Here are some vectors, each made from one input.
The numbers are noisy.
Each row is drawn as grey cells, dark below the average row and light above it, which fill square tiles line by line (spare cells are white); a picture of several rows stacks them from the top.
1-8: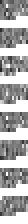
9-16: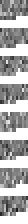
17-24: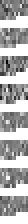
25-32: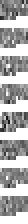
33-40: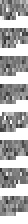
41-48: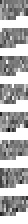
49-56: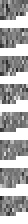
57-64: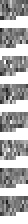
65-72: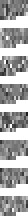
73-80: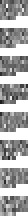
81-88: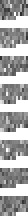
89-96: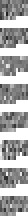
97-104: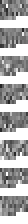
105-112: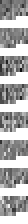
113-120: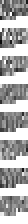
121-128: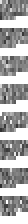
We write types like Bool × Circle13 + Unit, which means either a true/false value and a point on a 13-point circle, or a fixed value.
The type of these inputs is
Tree19.
